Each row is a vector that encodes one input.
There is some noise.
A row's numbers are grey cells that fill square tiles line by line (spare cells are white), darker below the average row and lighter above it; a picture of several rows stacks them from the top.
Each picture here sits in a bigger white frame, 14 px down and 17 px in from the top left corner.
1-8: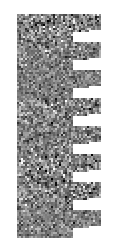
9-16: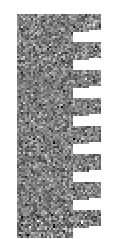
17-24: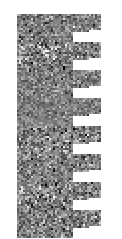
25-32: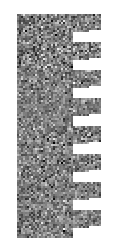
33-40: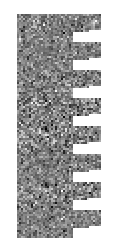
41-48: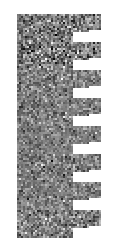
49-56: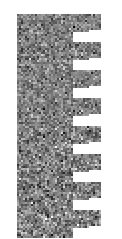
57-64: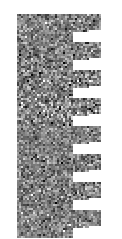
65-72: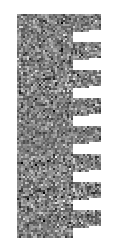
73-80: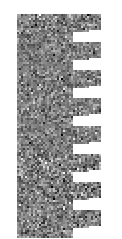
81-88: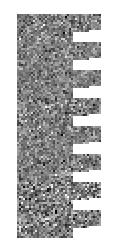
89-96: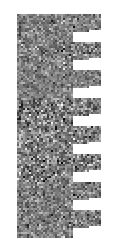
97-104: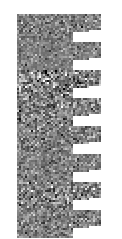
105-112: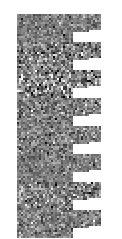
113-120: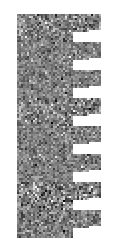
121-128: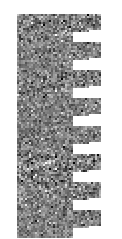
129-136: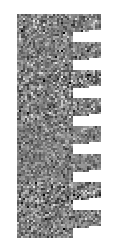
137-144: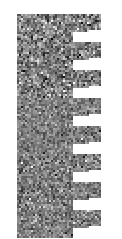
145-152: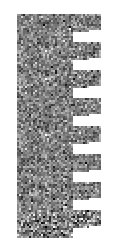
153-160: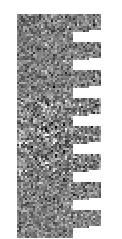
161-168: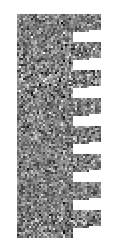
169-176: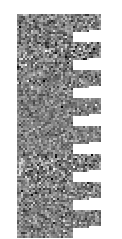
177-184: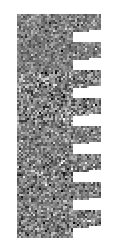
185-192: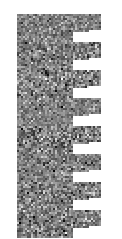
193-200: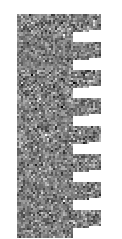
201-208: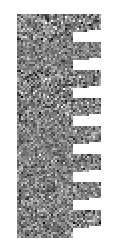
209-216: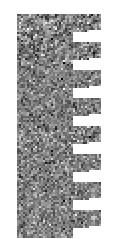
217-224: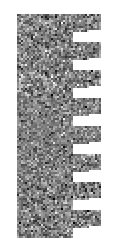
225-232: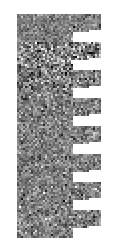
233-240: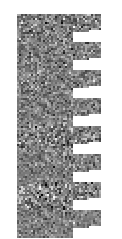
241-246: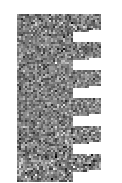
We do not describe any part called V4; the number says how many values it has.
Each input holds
a value of V4, together with a list of up to three points on a 5-point line.
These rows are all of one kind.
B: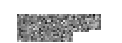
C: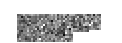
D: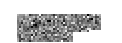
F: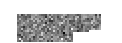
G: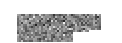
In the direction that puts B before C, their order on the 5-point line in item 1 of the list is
D, G, B, F, C.
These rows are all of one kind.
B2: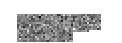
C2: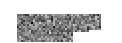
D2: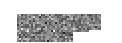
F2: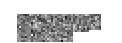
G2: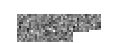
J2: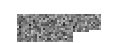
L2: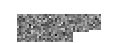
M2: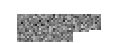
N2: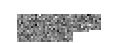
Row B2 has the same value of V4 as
D2, M2 and N2.
